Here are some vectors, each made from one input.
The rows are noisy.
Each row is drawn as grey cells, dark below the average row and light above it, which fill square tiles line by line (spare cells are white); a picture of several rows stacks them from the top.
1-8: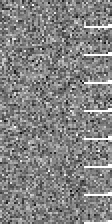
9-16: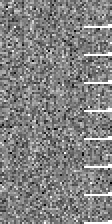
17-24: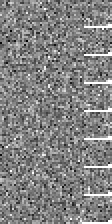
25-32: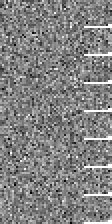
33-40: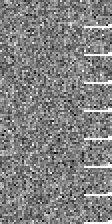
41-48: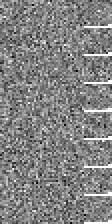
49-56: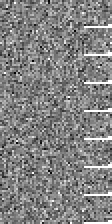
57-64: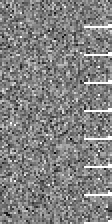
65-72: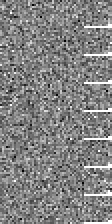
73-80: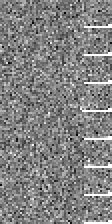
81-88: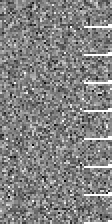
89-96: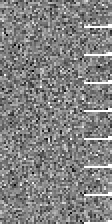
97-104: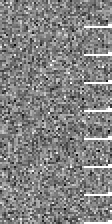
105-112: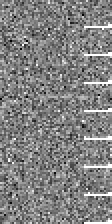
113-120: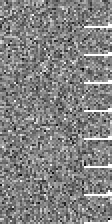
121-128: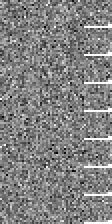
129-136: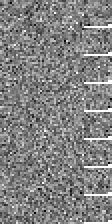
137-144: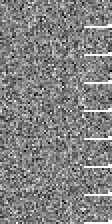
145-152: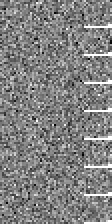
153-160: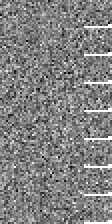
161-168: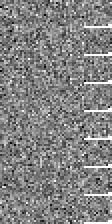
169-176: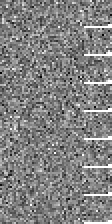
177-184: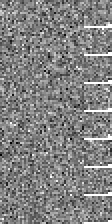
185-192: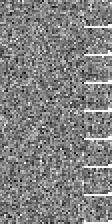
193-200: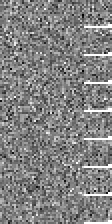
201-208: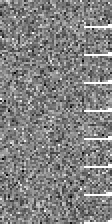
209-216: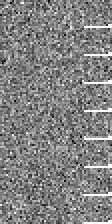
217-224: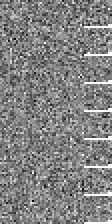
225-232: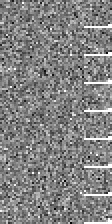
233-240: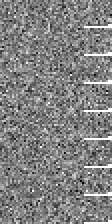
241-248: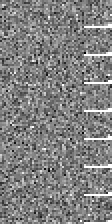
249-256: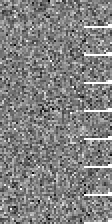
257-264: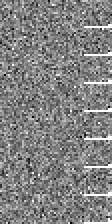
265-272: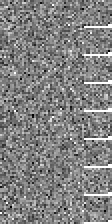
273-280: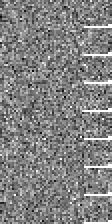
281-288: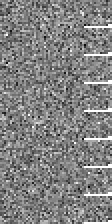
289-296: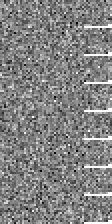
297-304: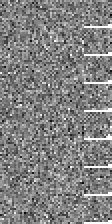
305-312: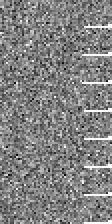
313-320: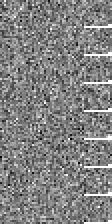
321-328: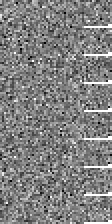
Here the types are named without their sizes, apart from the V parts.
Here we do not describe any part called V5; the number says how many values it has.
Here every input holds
a true/false value and a value of V5, together with either a fixed value, or a node of a tree.
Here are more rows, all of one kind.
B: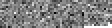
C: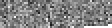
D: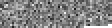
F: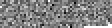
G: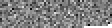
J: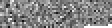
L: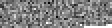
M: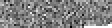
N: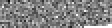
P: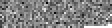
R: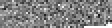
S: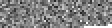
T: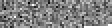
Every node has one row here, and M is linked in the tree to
S.
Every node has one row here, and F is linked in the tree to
S.
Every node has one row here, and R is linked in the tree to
S.
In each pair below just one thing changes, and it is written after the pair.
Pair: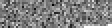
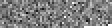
the true/false value
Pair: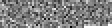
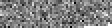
the value of V5
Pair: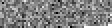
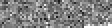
the value of V5
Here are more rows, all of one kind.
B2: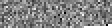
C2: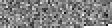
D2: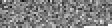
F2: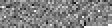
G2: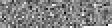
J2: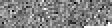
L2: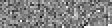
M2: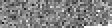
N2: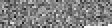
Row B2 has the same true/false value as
C2, D2 and G2.
